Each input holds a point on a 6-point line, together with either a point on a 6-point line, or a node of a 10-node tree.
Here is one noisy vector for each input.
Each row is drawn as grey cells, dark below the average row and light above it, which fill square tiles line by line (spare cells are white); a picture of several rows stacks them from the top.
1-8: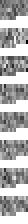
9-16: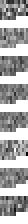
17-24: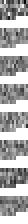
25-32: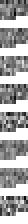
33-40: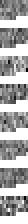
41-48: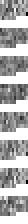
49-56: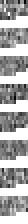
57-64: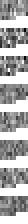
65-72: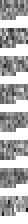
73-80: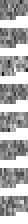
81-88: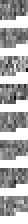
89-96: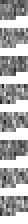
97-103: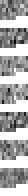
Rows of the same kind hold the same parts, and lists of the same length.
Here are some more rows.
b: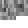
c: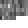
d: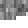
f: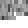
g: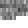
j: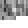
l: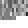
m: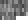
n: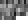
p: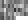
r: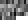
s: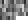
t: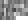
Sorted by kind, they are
b, c, d, g, j, m, n, r
f, l, p, s, t

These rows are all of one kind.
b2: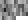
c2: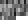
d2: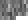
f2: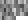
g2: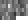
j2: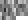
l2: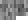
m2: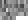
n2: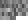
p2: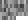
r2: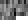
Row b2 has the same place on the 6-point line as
f2 and j2.
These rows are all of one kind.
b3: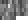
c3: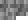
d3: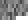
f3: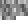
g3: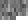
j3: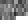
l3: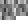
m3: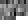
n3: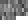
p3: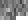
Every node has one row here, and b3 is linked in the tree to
c3.
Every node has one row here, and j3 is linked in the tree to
d3 and n3.
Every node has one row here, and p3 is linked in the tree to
f3, m3 and n3.
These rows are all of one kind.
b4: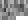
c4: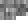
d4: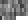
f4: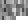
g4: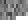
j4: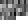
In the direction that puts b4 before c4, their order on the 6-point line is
f4, b4, c4, g4, d4, j4.
